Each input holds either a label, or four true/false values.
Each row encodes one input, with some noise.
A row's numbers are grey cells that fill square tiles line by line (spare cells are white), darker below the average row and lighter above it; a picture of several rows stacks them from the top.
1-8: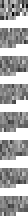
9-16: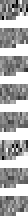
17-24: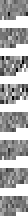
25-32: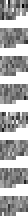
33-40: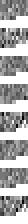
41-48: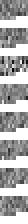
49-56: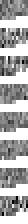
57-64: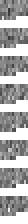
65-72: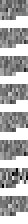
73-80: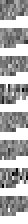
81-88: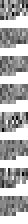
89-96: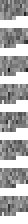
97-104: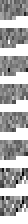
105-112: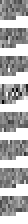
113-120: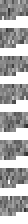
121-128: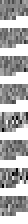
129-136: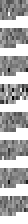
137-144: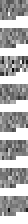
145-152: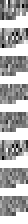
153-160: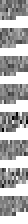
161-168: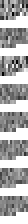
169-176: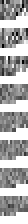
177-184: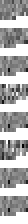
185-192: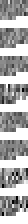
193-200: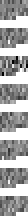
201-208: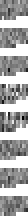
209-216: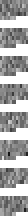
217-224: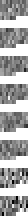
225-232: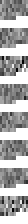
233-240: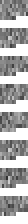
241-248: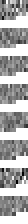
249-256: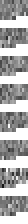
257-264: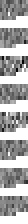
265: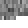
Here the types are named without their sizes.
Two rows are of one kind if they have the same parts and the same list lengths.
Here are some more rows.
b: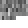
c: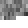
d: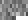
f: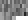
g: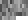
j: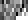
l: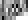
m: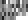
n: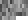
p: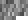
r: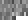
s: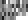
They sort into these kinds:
b, c, d, f, g, n, p, r
j, l, m, s

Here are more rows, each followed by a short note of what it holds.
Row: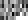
a label
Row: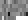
four true/false values
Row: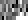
a label
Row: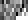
a label
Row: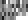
a label
